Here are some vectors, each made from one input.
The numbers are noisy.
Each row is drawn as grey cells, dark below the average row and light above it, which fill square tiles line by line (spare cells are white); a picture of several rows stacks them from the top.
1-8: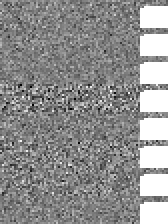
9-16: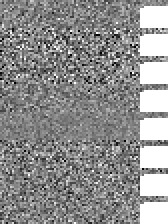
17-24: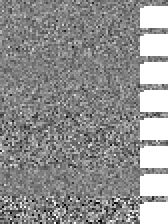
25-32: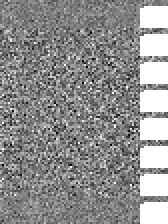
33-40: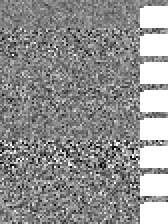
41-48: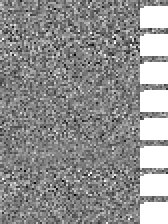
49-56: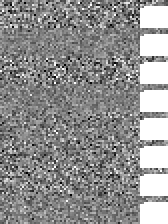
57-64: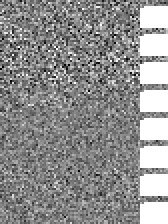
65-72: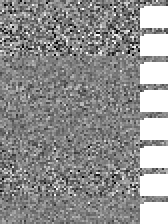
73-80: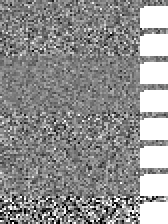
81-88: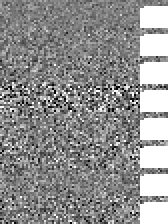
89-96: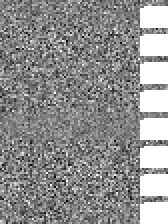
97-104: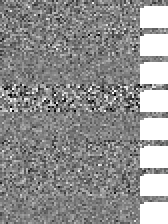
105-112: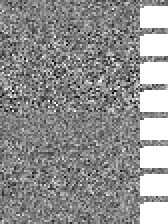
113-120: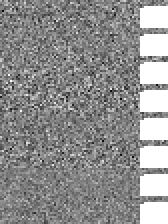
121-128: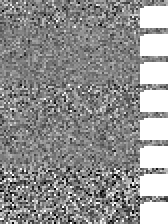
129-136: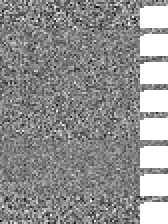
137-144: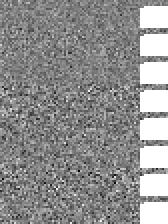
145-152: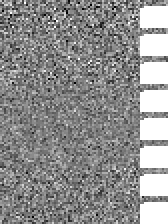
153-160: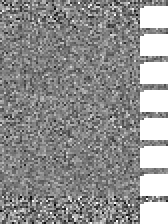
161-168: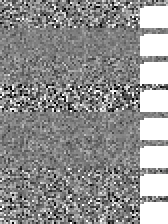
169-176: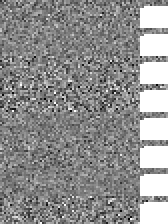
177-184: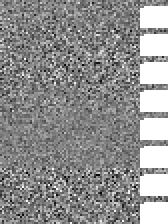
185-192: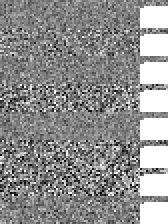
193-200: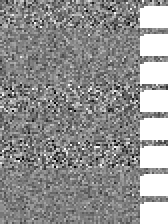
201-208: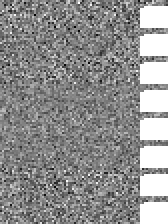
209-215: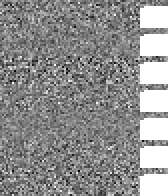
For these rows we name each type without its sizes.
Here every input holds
two labels, together with either a point on a circle, or a fixed value.
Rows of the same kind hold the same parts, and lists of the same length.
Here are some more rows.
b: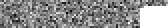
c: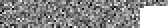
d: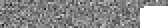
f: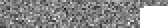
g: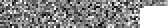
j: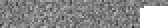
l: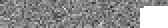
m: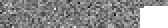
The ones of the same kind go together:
b, d, g, l
c, f, j, m

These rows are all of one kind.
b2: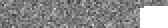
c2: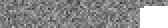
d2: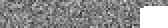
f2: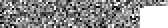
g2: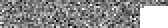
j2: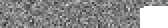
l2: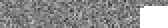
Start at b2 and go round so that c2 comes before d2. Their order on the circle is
b2, j2, c2, d2, f2, g2, l2.
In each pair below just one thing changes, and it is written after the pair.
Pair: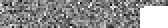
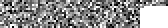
the place on the circle
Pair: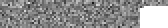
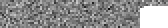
one of the two labels
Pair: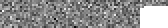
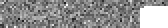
the place on the circle
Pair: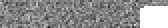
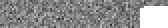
the place on the circle
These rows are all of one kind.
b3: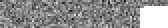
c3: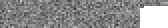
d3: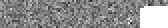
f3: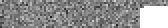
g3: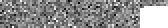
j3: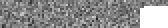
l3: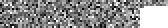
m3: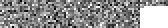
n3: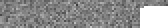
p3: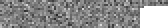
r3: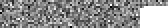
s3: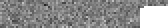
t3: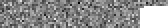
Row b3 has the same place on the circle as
j3 and p3.
